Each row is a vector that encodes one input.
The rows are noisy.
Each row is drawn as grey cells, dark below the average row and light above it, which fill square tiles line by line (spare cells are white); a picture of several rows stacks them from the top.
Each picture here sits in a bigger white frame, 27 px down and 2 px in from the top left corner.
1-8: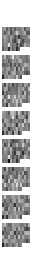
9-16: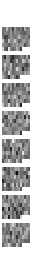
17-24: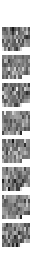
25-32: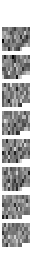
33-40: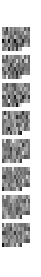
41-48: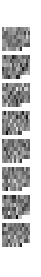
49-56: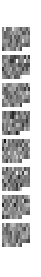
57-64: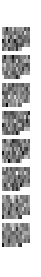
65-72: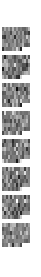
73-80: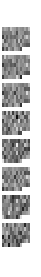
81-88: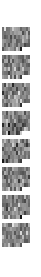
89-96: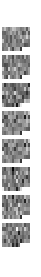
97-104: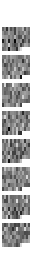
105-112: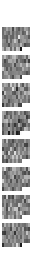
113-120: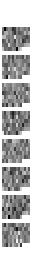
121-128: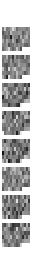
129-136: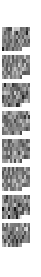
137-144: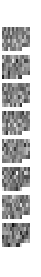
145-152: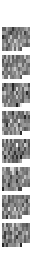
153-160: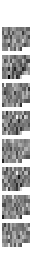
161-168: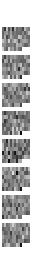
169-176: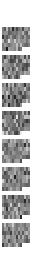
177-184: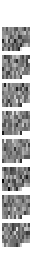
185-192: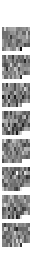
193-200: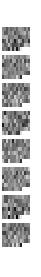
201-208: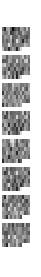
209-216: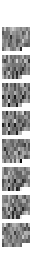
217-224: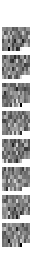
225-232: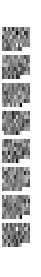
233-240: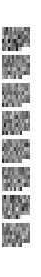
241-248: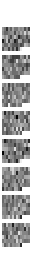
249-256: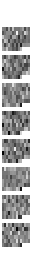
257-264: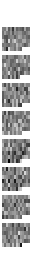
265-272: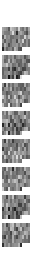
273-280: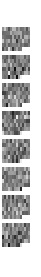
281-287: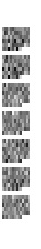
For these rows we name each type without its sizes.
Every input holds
a point on each of two circles and six true/false values.
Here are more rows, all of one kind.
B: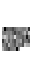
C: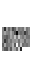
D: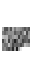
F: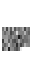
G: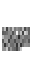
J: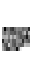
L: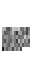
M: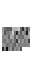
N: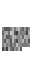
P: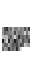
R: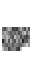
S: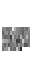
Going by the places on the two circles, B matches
D, J, M and P.
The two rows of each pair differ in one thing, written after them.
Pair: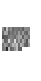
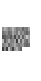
one of the six true/false values
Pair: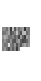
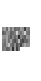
the place on one of the two circles
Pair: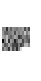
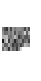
the place on one of the two circles
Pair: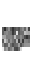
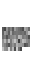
one of the six true/false values
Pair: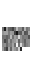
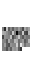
the place on one of the two circles
